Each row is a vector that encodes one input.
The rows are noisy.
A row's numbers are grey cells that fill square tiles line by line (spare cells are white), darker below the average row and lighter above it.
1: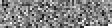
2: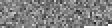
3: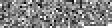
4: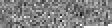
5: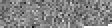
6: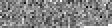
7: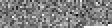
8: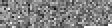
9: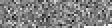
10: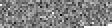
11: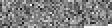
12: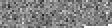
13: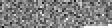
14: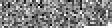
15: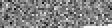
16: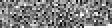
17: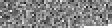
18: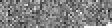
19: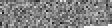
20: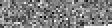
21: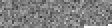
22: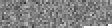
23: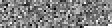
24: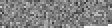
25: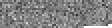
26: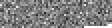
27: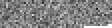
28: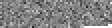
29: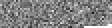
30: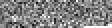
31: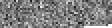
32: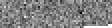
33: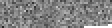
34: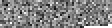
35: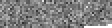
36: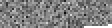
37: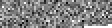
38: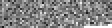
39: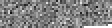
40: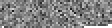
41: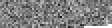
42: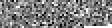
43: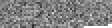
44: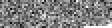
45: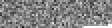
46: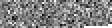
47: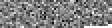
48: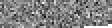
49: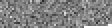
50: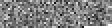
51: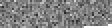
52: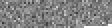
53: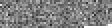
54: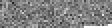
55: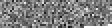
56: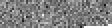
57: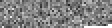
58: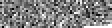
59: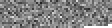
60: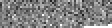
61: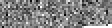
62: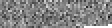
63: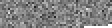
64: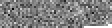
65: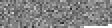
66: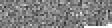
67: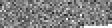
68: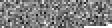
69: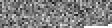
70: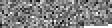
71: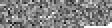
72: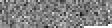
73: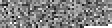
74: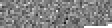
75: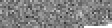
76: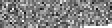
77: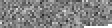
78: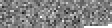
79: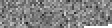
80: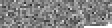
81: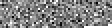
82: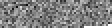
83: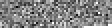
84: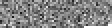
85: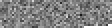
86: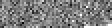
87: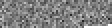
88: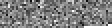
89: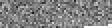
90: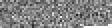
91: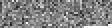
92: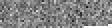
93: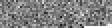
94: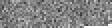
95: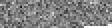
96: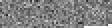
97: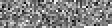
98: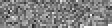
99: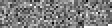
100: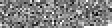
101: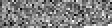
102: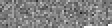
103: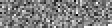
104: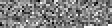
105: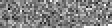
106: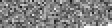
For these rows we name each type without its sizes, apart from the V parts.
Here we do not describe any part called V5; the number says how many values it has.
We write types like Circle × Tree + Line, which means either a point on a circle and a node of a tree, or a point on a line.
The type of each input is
List(Bool × V5).
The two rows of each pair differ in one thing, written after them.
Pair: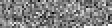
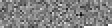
the true/false value in item 1 of the list
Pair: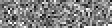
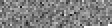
the true/false value in item 2 of the list
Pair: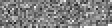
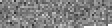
the value of V5 in item 2 of the list
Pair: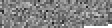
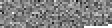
the value of V5 in item 2 of the list
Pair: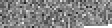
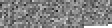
the value of V5 in item 2 of the list
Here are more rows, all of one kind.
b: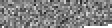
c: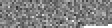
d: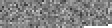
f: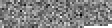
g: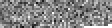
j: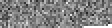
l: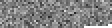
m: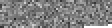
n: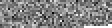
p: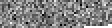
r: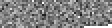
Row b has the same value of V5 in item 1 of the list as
j, m, p and r.
